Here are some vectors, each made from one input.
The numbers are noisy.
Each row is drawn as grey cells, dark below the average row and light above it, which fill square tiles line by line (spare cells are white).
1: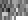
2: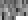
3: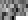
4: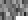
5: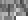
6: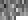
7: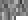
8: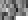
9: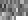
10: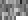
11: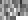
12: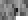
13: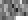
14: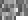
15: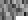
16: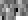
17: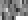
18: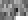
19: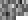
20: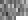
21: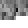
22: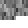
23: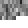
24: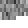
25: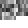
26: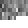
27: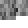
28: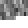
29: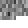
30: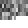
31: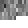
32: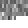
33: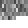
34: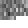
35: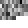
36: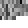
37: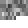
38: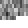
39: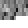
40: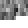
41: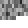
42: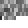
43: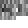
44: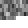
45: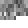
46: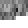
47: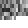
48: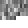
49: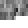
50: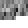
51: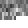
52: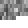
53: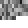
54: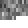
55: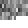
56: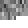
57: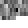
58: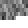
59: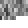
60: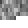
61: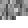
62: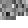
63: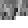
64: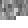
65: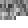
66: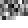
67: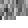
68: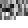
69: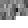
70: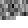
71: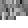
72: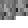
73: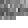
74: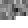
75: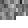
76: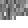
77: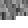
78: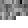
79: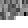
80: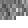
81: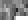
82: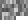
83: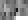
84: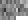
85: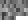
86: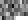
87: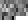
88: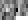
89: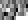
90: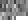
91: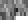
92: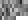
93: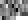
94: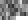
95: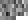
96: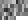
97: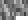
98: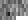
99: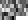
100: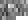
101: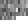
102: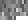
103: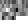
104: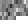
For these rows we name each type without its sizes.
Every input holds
a point on a line, together with either a point on a line, or three true/false values.
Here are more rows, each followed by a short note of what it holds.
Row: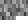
a point on each of two lines
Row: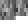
a point on each of two lines
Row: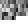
a point on each of two lines
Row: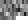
a point on each of two lines
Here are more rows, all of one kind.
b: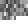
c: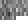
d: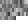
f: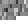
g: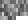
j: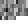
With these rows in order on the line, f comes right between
d and g.
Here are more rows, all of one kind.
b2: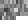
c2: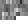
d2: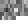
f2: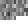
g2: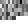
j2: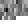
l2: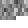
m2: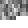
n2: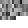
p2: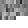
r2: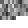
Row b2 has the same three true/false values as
d2, j2, l2 and r2.
